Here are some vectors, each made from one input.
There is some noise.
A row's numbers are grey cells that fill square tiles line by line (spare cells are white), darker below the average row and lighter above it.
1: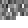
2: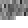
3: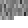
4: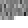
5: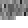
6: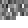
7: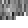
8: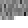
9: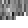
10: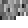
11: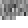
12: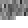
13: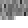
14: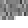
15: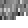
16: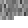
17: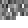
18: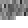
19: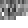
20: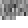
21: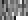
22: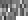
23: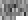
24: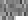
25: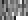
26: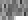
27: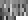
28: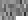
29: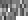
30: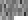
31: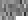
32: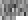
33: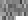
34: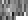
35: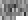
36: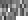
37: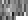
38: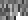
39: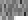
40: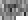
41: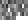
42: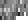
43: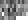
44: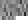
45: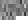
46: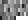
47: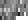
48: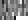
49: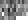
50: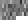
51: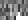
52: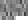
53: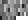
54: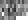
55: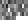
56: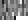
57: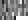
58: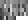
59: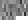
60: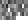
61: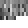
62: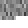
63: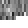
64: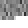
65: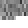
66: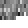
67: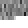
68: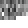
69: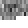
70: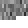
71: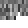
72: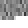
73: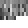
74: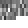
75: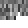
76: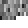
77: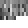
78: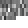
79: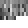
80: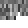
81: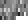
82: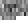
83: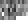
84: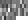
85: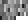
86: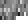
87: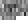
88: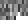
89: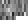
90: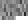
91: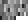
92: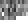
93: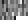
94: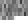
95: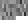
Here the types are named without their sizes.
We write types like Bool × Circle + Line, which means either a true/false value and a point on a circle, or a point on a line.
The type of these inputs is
Bool × Bool × Bool + List(Line).
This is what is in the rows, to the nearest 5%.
About 50% of them hold three true/false values. The rest are lists of points on a line.
